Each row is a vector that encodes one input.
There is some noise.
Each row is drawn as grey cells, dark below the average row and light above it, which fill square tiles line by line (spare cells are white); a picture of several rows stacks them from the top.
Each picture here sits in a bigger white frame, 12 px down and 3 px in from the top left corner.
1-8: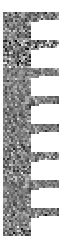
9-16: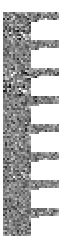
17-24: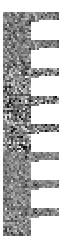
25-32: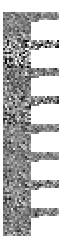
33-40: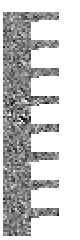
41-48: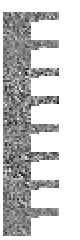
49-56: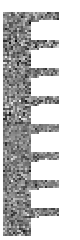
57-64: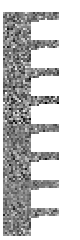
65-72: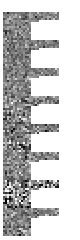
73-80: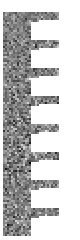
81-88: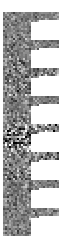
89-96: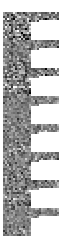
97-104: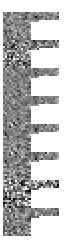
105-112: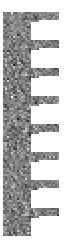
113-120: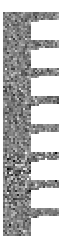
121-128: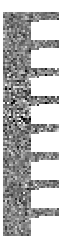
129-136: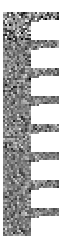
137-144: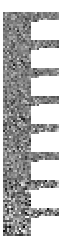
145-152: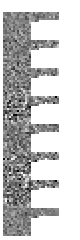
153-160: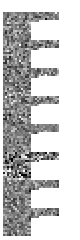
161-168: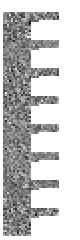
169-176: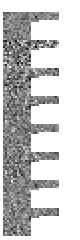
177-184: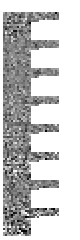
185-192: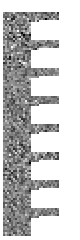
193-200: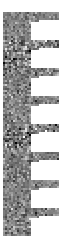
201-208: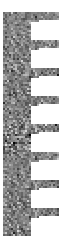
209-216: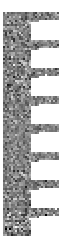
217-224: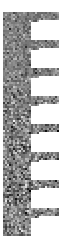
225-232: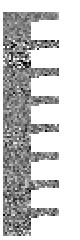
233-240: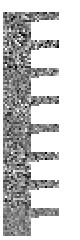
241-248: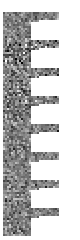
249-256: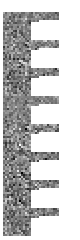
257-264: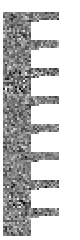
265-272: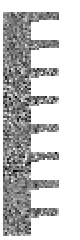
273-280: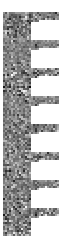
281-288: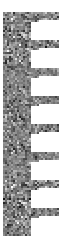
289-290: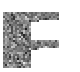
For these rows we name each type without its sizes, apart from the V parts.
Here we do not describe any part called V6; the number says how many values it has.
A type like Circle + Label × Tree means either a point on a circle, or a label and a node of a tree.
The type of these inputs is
Line × Line + Tree × V6 × V6 + Unit.
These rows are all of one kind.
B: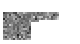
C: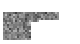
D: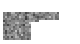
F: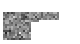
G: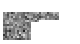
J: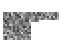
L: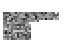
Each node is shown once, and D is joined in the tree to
G.
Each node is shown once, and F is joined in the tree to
L.
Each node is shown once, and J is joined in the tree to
B and C.
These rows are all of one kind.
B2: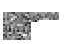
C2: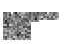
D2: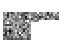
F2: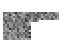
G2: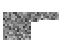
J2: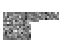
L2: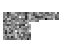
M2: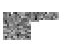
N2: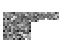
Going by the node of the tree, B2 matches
C2 and J2.
